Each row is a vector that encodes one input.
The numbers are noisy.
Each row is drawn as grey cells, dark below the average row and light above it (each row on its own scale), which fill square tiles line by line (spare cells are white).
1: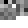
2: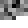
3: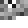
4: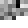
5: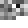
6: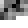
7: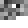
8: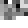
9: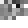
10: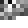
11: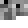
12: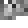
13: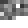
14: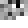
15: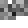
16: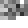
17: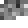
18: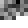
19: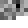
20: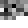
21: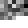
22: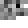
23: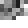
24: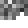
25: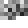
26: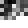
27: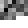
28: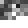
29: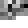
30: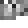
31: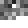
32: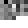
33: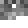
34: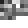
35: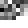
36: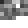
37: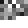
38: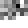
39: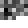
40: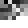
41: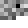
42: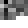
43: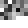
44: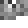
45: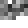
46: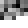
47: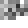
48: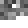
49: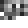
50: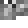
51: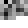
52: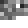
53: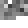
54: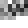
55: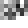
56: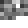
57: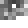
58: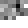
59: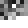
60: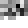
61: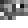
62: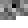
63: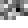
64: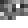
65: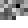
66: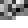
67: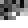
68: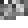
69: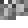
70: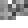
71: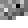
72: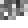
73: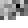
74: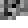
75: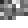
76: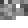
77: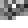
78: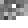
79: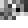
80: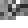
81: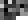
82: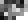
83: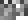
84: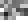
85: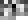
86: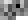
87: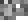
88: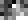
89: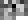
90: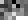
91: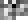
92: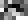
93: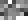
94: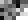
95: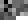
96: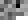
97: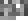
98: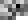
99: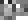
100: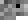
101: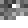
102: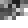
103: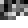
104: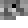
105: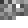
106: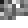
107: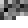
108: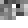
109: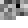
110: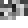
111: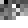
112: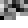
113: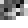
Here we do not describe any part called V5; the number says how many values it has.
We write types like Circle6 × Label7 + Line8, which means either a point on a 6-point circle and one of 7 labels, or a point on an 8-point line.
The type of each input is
(Bool × Bool × Bool + Unit) × V5 + Line6.
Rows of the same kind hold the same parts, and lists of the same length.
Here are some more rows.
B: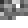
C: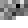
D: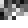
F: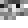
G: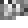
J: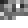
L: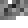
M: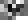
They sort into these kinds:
B, G, J
C, M
D, F, L

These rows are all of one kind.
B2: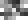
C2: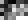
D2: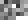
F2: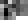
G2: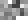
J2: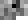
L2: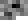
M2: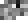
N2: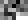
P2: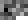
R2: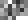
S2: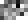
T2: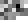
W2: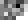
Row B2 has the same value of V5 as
C2, N2 and P2.
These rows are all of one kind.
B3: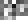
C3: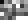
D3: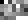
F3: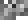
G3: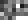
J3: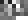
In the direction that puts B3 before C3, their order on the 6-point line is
B3, F3, D3, J3, C3, G3.
